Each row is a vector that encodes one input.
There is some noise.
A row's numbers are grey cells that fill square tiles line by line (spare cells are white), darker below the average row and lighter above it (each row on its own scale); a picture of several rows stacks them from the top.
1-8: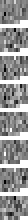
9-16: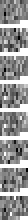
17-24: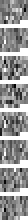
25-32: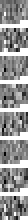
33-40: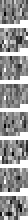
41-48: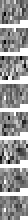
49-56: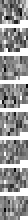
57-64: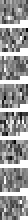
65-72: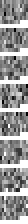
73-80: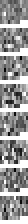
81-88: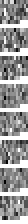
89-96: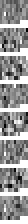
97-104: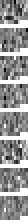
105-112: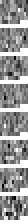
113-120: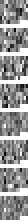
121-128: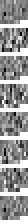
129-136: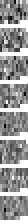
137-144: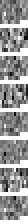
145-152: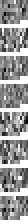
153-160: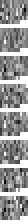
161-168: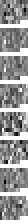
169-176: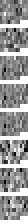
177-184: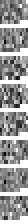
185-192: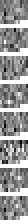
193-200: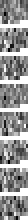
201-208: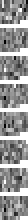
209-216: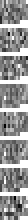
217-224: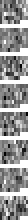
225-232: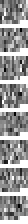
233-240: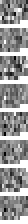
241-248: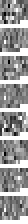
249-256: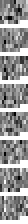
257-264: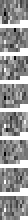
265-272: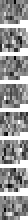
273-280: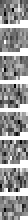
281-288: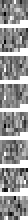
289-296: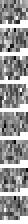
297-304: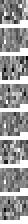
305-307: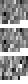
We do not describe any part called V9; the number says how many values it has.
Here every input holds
three true/false values, together with either a point on a 7-point line and a value of V9, or a node of a 13-node tree.
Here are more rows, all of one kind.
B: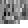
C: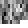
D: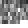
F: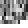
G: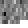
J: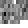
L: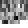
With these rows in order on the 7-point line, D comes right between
C and L.
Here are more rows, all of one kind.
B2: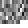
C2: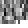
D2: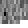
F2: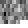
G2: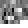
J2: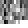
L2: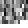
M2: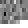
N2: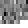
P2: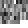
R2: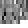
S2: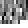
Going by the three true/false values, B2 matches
C2, L2, R2 and S2.
